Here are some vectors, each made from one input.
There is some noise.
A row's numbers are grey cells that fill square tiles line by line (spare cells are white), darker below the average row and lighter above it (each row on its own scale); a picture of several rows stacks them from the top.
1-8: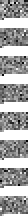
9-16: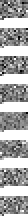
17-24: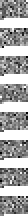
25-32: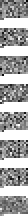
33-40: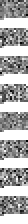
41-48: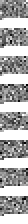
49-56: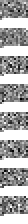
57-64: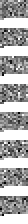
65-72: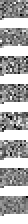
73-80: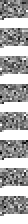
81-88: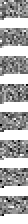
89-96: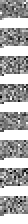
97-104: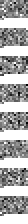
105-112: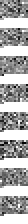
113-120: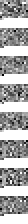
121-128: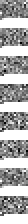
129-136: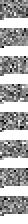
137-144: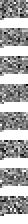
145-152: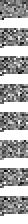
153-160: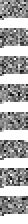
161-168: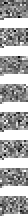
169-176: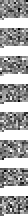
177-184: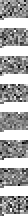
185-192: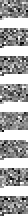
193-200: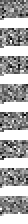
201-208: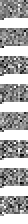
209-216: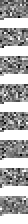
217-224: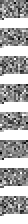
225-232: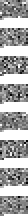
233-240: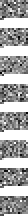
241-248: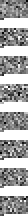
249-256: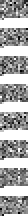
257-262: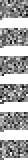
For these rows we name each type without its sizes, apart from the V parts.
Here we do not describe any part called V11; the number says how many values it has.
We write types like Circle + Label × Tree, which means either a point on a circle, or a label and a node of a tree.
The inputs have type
Bool × Bool × Bool × (Line + V11).
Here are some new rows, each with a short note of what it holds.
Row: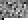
three true/false values and a value of V11
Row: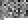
a point on a line and three true/false values
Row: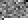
three true/false values and a value of V11
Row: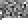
a point on a line and three true/false values
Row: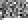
a point on a line and three true/false values
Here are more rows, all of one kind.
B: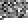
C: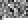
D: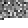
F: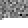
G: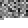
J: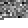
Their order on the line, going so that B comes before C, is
D, B, J, G, C, F.
